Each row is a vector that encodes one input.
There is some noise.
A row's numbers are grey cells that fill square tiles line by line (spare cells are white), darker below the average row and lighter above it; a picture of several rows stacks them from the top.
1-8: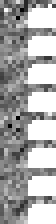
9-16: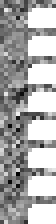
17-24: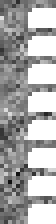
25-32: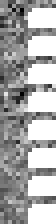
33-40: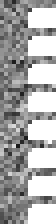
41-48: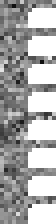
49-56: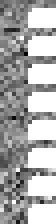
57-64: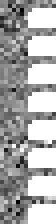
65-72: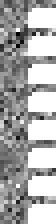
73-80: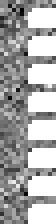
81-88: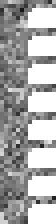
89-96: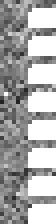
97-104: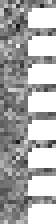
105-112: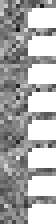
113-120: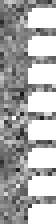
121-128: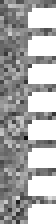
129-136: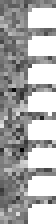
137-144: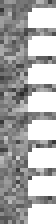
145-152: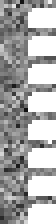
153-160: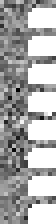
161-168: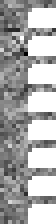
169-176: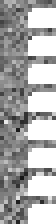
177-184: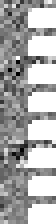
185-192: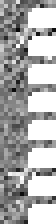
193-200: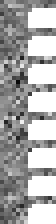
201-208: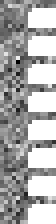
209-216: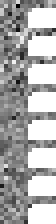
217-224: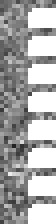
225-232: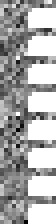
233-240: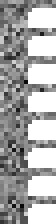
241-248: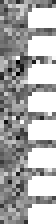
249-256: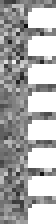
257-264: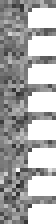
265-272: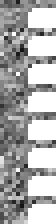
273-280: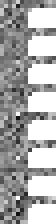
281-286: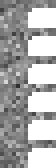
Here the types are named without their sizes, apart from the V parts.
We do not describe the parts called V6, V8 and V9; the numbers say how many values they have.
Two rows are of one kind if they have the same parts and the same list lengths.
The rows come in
5 kinds.
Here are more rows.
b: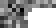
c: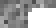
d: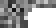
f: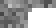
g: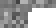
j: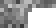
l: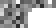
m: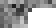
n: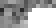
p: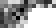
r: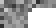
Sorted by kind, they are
b, d
c, g, m, n
f, j, p
l
r

